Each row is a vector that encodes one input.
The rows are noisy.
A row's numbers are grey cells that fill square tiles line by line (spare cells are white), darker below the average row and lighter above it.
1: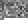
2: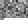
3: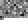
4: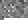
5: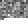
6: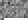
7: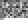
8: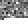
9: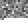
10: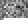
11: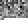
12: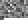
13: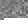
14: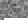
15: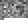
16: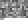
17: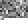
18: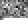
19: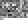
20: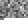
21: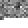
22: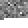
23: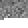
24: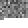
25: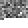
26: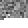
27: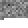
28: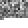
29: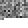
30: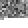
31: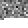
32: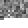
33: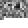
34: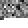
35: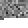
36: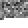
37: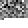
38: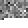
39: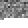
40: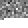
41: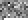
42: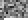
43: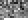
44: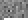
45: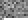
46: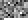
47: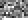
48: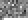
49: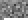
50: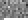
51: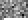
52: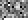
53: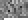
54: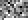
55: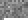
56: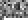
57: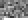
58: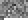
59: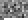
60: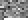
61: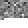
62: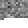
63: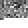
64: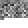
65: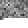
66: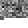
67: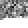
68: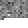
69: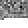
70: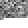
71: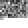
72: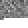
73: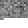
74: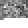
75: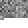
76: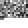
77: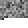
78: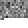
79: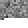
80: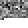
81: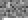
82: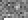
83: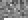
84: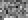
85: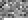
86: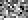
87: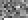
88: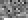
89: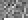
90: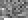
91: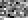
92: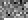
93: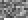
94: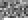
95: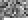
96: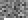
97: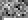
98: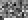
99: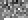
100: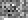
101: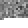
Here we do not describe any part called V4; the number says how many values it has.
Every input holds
either a true/false value and a value of V4, or a list of up to three points on a 5-point line.
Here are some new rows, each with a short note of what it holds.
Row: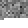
a list of one item
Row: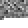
a list of one item
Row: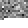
a list of two items
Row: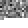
a list of two items
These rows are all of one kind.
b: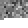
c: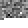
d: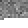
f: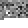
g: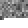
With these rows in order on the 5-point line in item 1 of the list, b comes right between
c and d.
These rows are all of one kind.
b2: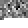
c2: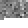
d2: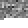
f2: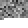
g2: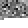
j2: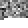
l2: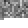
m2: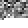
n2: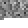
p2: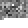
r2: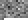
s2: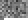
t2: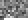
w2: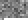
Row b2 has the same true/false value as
c2, n2 and s2.
